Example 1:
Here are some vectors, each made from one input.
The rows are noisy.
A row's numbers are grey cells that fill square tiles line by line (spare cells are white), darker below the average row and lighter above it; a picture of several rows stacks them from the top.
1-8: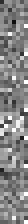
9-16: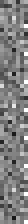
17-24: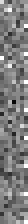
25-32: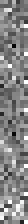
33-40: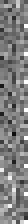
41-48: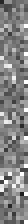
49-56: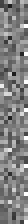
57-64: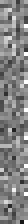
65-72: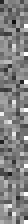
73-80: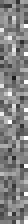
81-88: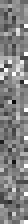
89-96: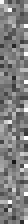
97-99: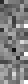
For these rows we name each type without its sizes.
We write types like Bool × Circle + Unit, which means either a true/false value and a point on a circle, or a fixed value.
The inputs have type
List(Line).
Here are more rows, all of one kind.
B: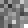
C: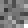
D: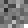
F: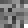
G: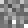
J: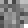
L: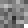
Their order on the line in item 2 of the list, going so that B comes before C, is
D, L, G, B, F, C, J.
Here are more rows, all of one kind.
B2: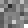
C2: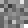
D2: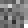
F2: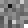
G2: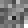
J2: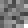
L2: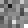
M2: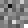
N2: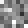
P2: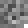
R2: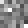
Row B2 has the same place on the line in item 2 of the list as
L2, N2 and P2.
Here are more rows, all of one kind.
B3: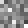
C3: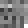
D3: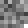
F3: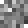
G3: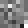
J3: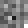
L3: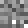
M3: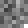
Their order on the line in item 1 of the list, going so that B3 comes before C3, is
F3, B3, L3, D3, M3, J3, C3, G3.
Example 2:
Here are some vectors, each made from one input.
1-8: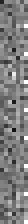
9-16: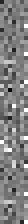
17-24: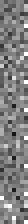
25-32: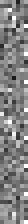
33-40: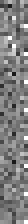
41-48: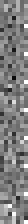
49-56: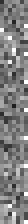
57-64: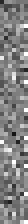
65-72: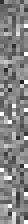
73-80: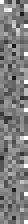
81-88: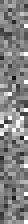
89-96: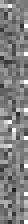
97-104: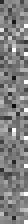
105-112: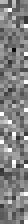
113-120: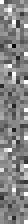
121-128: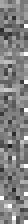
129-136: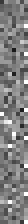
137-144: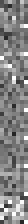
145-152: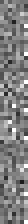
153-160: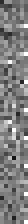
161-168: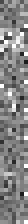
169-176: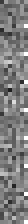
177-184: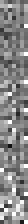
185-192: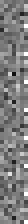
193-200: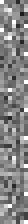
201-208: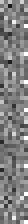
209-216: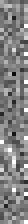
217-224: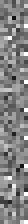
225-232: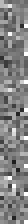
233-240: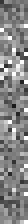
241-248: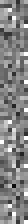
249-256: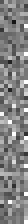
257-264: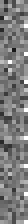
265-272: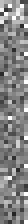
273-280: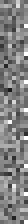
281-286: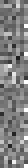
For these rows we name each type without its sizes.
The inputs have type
List(Line).
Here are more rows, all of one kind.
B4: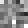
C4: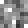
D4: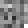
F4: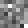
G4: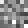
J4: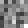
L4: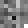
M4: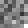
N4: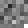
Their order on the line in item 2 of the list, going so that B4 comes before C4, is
L4, G4, N4, M4, D4, B4, C4, J4, F4.
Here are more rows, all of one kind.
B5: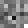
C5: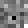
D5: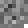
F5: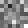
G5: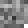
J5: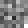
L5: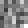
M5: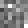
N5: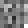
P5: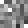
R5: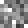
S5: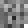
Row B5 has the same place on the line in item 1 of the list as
C5 and J5.
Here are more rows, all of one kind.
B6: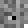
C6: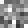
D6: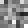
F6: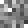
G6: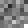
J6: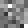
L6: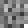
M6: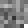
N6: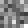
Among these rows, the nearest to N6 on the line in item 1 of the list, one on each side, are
D6 and G6.
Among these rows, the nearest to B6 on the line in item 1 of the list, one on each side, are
G6 and L6.
